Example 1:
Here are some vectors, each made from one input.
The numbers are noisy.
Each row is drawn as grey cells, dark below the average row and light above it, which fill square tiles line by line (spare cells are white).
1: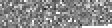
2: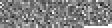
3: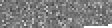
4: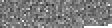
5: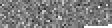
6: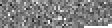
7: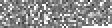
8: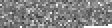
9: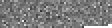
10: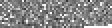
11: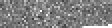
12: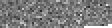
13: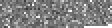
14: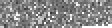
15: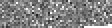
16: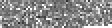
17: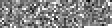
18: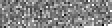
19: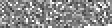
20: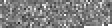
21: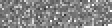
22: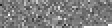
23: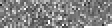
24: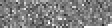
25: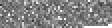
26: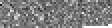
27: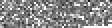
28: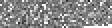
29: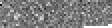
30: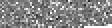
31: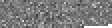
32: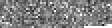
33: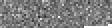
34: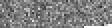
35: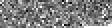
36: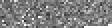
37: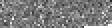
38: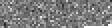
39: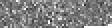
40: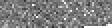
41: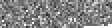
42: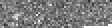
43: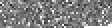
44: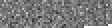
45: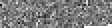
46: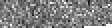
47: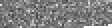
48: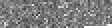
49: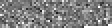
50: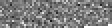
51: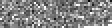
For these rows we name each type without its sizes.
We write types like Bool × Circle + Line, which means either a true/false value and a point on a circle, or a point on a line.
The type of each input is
Tree.
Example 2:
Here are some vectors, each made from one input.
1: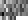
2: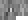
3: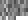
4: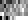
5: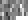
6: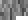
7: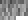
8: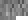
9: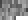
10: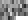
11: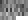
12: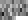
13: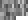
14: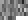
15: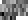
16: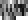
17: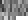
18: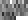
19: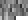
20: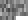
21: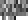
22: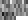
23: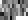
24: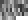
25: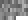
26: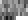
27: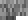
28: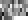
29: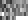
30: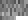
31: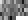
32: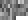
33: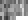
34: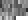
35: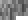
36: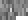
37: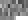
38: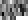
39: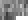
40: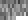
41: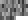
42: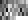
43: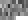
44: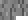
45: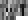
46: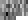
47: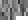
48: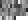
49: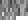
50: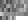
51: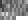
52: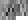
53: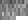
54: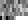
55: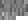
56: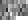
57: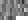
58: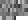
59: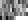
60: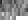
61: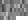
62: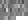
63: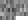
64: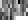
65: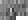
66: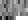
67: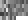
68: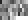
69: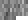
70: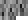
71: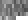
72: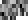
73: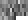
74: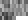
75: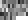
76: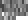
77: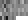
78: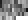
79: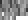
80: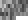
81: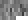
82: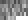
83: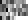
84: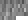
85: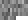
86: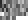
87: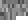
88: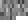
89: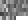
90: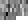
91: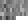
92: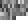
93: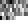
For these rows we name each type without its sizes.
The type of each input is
Tree + Unit.
